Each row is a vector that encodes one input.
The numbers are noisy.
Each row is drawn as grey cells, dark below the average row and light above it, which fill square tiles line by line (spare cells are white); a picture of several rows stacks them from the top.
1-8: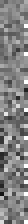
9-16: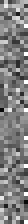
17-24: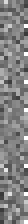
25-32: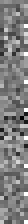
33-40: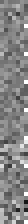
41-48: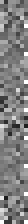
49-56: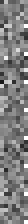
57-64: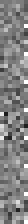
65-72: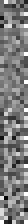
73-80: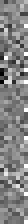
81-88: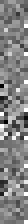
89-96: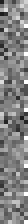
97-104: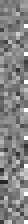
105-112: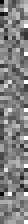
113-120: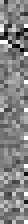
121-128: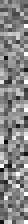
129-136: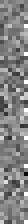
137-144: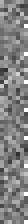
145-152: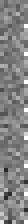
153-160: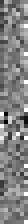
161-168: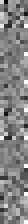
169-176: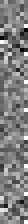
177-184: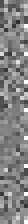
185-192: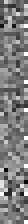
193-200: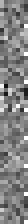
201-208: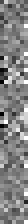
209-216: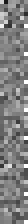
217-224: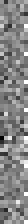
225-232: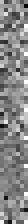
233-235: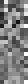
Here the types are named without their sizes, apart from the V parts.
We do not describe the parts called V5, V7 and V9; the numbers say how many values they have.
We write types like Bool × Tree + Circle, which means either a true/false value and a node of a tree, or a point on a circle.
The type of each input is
Bool × (V5 + V7 × V9) + List(Line × Line).
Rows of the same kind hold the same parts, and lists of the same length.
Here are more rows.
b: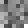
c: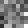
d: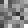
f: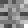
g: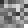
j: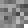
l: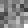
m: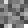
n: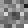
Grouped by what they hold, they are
b
c, g
d, m
f
j, l
n

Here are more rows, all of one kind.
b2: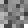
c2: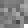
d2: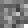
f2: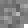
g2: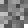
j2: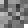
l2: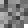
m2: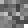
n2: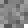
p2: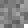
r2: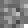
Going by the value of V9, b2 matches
n2 and r2.
